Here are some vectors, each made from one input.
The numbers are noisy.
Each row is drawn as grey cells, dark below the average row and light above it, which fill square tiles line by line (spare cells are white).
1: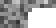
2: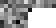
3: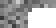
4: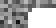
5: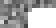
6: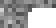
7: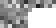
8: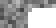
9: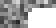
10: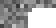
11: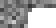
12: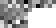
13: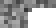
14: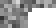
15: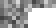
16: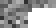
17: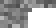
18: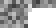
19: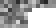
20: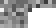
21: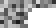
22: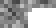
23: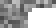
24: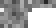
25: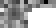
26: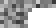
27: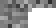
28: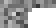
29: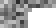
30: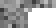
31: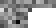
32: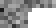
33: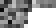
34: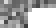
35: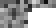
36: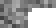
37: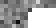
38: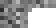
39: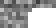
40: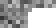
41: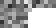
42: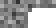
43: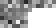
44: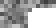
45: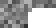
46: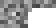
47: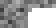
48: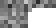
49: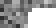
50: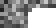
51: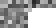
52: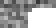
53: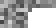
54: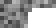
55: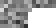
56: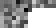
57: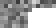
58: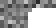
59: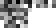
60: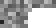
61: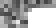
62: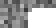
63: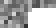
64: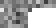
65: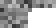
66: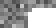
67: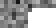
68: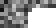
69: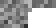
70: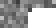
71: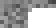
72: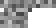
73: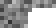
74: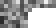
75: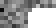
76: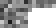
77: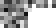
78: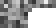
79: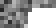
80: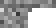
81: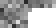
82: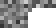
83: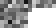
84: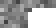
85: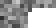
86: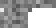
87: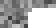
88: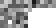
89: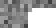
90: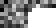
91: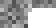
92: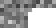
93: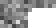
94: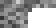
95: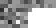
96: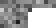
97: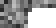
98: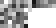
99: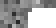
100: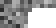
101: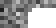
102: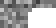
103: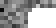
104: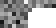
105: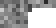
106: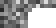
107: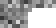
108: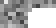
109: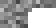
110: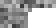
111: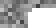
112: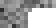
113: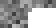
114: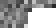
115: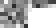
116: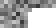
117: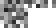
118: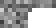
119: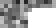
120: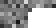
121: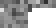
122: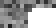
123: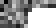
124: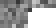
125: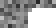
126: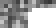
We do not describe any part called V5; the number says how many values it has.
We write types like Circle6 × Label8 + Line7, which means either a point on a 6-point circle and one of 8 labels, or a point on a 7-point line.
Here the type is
List2(Bool × V5).
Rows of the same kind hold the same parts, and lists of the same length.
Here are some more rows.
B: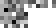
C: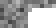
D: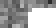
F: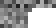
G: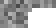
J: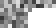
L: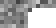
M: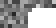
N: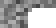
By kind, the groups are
B
C, J
D, F, G, L, M, N

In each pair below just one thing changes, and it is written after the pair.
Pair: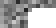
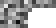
the value of V5 in item 2 of the list
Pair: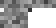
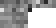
the true/false value in item 1 of the list
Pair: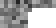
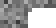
the value of V5 in item 1 of the list
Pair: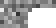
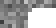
the value of V5 in item 1 of the list
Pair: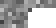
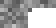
the true/false value in item 1 of the list
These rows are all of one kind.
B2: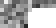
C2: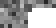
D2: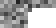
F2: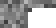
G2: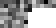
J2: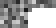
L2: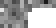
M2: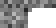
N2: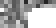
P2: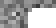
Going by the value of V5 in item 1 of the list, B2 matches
F2, J2, M2 and P2.
